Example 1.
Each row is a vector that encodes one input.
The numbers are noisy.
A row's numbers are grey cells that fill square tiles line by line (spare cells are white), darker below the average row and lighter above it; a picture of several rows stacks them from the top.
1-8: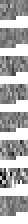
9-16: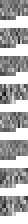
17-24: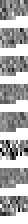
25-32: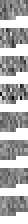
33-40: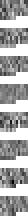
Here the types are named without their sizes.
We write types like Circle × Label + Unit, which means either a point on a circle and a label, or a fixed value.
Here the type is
Line.
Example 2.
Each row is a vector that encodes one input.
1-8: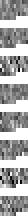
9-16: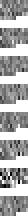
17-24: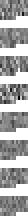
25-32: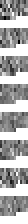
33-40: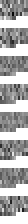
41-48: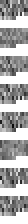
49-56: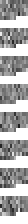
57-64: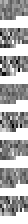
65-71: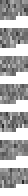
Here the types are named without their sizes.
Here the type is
Bool × Bool × Bool.
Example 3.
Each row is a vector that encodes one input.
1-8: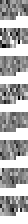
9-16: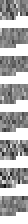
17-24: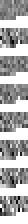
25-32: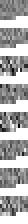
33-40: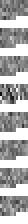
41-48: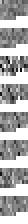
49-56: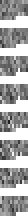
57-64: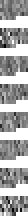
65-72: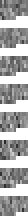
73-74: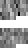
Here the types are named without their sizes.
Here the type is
Bool × Bool × Bool.
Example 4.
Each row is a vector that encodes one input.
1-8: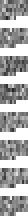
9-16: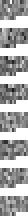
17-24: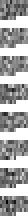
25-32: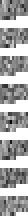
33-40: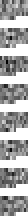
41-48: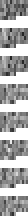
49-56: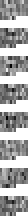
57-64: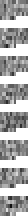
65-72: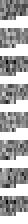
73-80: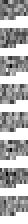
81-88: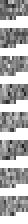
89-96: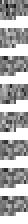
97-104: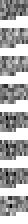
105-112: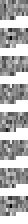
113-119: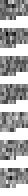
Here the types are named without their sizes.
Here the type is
Circle.
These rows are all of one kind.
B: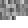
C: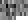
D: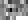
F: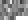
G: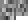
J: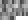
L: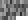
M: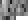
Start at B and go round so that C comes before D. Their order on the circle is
B, J, F, C, L, M, G, D.
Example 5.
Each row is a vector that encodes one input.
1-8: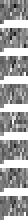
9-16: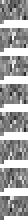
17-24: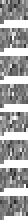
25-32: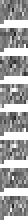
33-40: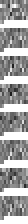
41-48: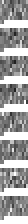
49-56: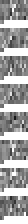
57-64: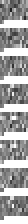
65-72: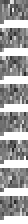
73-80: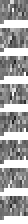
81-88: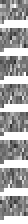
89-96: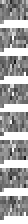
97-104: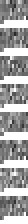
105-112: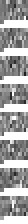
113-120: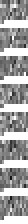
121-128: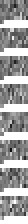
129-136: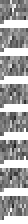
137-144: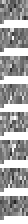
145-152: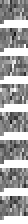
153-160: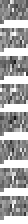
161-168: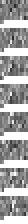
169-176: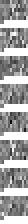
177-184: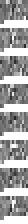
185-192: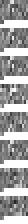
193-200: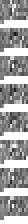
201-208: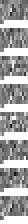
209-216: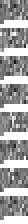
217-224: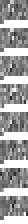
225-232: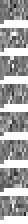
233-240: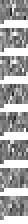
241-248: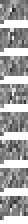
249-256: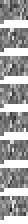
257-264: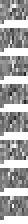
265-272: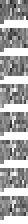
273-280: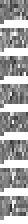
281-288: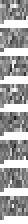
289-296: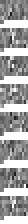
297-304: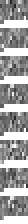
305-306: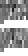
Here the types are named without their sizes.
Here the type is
Bool × Bool × Bool.
